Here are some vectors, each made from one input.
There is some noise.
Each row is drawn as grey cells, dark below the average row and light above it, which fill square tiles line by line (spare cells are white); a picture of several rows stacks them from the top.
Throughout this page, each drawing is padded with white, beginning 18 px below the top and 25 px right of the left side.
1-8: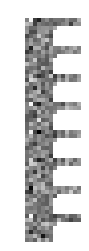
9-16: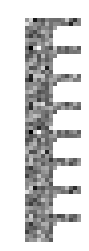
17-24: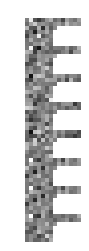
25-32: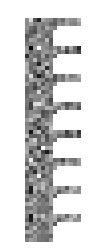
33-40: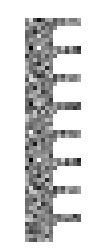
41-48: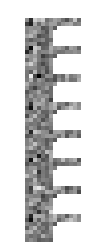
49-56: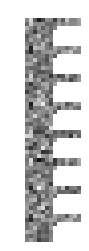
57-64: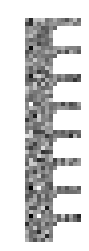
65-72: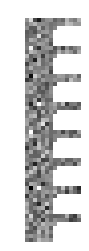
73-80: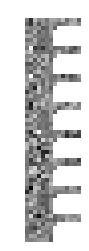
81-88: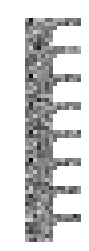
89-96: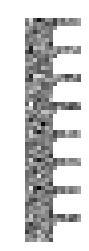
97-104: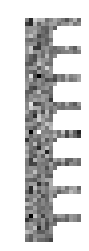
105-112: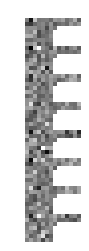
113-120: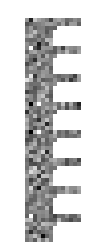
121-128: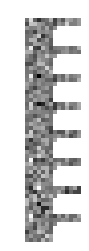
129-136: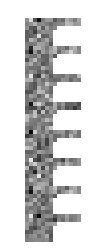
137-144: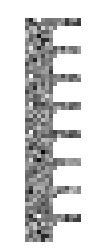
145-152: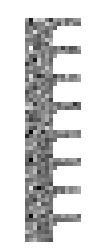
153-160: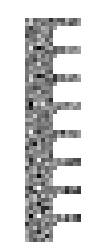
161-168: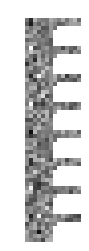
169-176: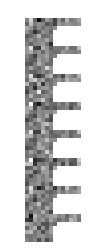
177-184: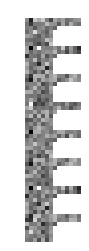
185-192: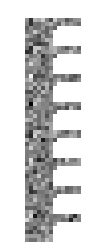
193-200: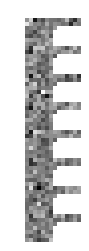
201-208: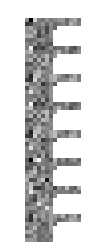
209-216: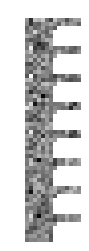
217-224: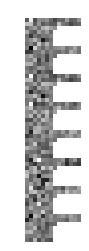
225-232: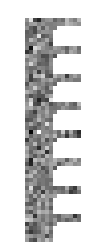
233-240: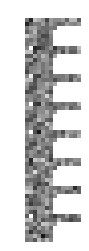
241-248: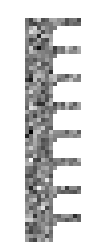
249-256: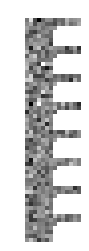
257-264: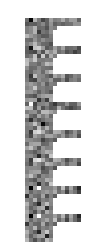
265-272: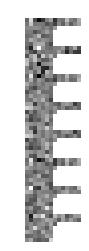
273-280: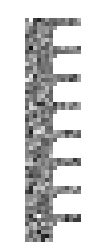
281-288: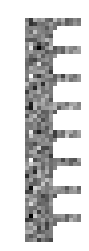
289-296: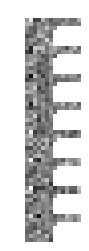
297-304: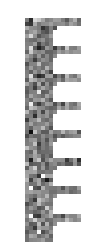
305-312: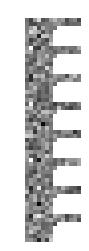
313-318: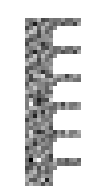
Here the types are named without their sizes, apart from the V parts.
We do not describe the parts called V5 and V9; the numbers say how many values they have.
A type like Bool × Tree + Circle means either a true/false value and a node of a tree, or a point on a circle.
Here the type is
Bool × (Circle × V5 + V9).
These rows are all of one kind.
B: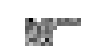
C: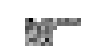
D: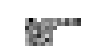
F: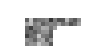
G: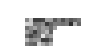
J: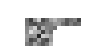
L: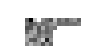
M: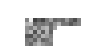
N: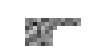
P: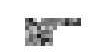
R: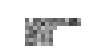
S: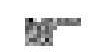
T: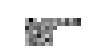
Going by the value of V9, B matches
C, F, L and S.
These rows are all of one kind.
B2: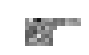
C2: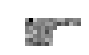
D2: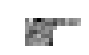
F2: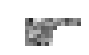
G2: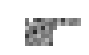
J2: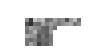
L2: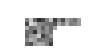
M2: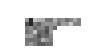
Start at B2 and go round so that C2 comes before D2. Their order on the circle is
B2, M2, J2, L2, G2, F2, C2, D2.
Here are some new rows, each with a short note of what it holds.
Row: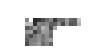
a true/false value and a value of V9
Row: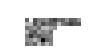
a true/false value and a value of V9
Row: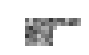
a true/false value and a value of V9
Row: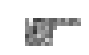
a point on a circle, a true/false value and a value of V5
